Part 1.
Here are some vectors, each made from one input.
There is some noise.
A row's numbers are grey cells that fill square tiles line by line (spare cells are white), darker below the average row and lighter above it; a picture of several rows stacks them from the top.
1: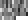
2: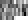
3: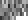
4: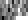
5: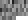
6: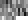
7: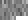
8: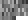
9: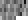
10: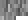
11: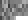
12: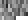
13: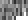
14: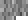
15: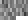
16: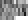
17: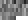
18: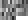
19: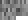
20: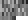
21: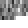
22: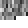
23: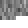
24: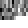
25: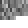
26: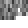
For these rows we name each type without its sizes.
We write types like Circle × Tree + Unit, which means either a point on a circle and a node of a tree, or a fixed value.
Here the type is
Line.
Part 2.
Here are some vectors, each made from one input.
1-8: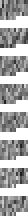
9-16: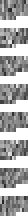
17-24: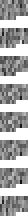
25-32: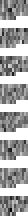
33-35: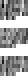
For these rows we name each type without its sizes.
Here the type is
Label.
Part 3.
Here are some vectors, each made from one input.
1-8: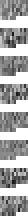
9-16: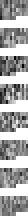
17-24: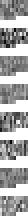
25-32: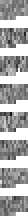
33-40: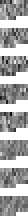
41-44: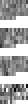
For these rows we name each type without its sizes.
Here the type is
Circle.
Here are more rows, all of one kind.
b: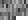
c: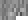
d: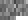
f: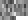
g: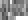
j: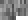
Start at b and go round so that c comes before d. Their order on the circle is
b, c, d, f, g, j.
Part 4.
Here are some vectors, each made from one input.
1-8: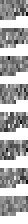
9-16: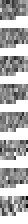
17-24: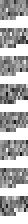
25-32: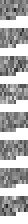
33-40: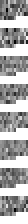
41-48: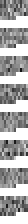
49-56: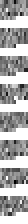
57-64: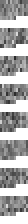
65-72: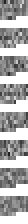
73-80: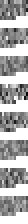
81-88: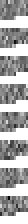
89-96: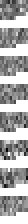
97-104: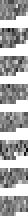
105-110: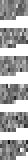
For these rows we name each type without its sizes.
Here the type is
Line.
